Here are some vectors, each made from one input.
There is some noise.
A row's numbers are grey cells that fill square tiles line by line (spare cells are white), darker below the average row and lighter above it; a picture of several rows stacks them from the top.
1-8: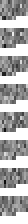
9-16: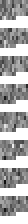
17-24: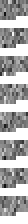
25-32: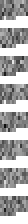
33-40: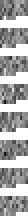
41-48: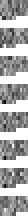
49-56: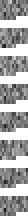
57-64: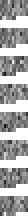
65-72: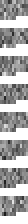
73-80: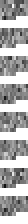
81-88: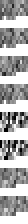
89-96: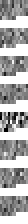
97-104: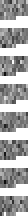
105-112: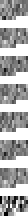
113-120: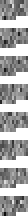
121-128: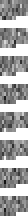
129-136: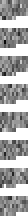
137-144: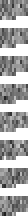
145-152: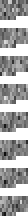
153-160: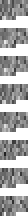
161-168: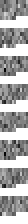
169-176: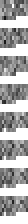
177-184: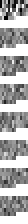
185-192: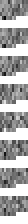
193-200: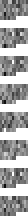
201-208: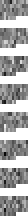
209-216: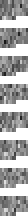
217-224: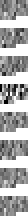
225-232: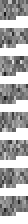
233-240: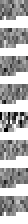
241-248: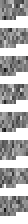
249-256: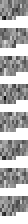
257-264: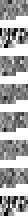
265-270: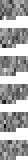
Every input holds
either a fixed value, or three true/false values.
